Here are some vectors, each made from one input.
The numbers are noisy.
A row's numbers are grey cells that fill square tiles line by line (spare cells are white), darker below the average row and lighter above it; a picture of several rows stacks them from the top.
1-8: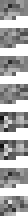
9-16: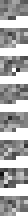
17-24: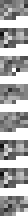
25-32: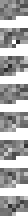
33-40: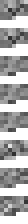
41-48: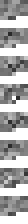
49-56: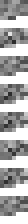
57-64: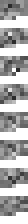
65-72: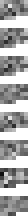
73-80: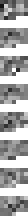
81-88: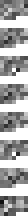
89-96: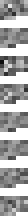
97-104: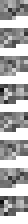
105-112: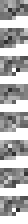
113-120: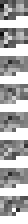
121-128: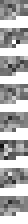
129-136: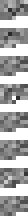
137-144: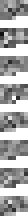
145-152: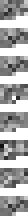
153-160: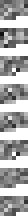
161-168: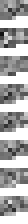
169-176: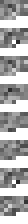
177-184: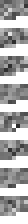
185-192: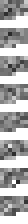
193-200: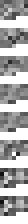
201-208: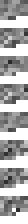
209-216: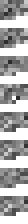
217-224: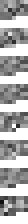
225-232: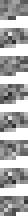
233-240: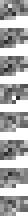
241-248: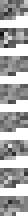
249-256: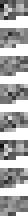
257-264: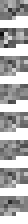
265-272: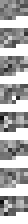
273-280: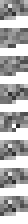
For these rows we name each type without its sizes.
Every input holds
a node of a tree.
